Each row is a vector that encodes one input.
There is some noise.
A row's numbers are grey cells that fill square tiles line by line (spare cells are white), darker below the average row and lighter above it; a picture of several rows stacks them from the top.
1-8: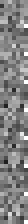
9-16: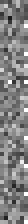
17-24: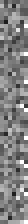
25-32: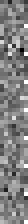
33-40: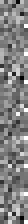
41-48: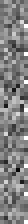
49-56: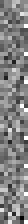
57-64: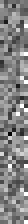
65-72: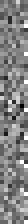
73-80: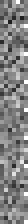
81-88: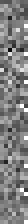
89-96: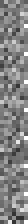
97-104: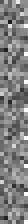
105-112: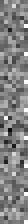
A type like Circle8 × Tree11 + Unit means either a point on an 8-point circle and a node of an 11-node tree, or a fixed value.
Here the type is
List2(Line5) × Tree8.
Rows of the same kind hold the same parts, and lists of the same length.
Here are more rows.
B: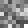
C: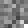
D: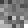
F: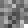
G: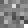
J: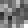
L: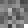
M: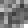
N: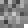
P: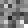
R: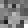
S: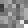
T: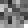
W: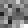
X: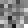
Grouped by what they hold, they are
B, D, S, X
C, F, G, J, L, M, P, T, W
N, R

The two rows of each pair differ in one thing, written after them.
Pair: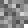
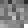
the node of the tree
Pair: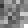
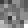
the node of the tree
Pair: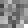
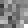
the place on the 5-point line in item 2 of the list
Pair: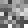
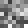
the place on the 5-point line in item 2 of the list
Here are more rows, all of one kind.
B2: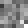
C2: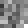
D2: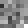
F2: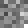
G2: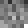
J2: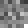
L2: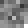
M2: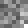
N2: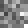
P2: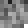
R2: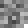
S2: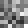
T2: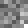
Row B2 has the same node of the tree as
C2 and D2.
